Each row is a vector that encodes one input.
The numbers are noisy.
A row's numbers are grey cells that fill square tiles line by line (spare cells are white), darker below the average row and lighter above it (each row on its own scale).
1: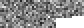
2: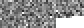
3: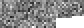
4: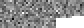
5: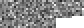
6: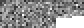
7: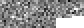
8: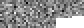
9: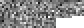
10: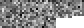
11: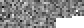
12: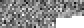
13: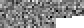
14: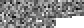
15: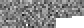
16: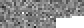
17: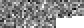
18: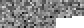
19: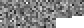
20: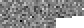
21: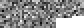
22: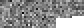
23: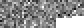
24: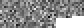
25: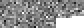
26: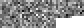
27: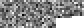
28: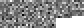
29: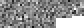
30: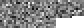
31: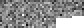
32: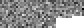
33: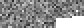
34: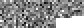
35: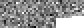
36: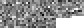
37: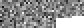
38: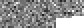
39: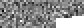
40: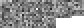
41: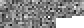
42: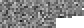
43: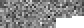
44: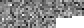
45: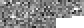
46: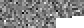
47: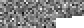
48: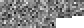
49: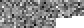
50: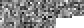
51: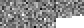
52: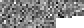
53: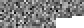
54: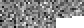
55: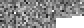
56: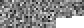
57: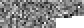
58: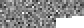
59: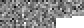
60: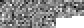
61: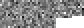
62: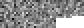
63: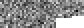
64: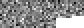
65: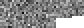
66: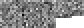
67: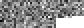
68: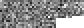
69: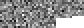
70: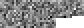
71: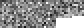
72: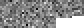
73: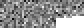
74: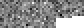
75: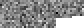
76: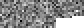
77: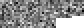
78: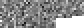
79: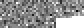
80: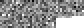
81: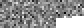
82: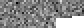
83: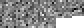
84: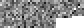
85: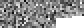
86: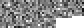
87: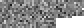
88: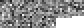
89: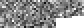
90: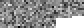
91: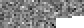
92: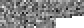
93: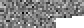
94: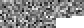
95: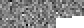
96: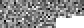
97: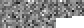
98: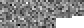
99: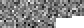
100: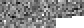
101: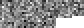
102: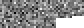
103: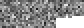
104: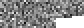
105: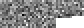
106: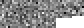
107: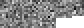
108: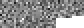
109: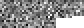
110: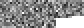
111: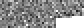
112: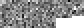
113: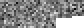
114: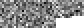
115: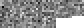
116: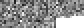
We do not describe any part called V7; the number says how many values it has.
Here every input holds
a value of V7, together with either one of 5 labels, or a point on an 8-point line.
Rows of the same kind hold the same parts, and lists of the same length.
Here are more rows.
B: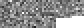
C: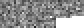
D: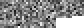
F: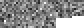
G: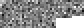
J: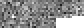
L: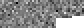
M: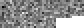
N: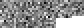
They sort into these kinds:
B, C, J
D, F, G, L, M, N

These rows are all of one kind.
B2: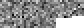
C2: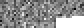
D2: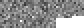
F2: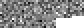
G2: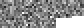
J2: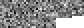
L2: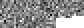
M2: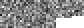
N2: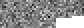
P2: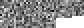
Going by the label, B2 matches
C2 and M2.
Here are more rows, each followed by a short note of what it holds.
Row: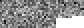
a point on an 8-point line and a value of V7
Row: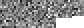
a point on an 8-point line and a value of V7
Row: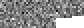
a point on an 8-point line and a value of V7
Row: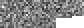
one of 5 labels and a value of V7
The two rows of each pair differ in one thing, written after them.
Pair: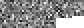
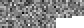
the label
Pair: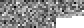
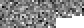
the value of V7
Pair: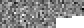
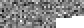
the label
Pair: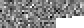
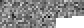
the value of V7
